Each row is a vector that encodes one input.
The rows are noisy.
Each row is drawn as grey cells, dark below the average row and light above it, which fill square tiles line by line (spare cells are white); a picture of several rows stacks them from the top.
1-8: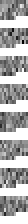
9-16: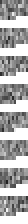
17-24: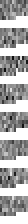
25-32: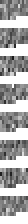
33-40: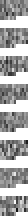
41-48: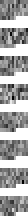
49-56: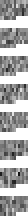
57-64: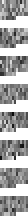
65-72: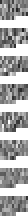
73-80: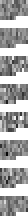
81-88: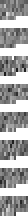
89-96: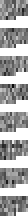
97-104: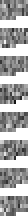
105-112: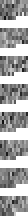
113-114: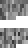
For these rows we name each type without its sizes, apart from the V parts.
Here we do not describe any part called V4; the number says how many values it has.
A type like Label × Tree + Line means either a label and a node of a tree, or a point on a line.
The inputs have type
Bool × List(Line) × V4.
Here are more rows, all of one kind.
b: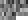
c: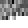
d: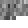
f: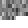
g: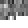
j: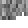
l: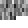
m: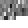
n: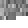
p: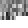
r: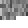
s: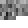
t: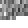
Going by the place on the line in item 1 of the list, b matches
d, f, j and s.
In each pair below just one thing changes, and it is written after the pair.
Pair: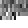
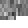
the place on the line in item 1 of the list
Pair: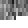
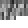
the value of V4
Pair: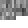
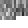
the value of V4
